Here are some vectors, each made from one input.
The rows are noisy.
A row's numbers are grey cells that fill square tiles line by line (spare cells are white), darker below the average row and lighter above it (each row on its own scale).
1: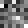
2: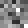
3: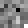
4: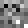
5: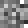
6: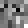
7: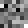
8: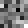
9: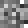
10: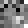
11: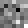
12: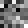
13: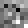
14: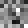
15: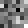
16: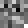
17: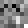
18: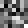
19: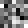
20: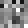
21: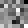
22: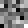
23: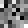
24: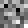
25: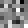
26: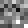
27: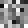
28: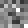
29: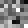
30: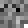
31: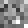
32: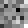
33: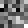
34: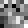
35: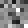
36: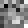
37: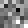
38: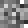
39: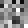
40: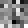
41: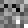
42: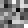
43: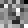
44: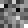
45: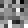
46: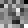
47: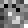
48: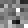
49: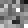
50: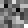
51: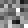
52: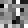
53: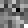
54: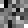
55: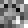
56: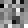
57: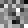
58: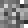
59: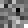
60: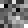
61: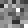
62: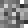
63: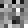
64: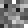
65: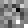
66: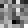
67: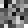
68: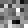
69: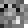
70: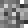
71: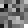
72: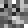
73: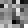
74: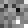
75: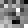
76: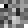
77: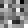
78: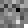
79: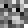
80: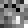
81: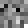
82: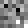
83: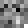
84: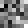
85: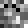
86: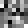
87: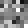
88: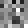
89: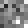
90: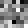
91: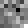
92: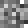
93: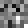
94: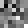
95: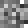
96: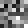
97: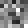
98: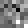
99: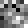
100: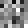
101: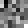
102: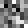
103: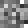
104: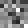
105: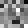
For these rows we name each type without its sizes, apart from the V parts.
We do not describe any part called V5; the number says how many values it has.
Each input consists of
a list of items, each a true/false value and a value of V5.
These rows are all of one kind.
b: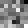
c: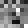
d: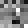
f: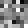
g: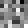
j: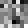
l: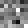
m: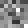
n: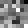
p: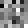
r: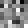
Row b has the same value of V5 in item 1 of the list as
f and n.
